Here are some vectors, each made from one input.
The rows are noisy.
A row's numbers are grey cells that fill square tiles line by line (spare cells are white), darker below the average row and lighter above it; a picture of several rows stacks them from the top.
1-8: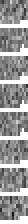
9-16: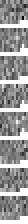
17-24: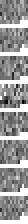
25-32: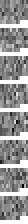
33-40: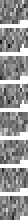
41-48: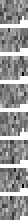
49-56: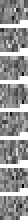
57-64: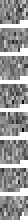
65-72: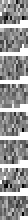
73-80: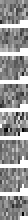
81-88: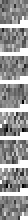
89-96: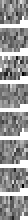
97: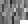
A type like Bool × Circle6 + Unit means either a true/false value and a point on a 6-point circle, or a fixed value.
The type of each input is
Bool × Circle8 + Unit.
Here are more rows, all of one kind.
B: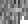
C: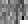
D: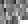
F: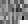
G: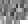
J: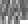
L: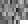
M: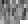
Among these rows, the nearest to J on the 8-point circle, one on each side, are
C and G.
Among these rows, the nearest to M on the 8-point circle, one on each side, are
B and G.
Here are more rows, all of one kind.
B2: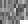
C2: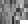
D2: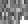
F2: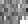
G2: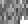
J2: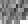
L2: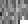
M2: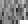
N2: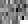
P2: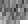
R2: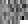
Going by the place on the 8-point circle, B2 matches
M2, N2 and R2.
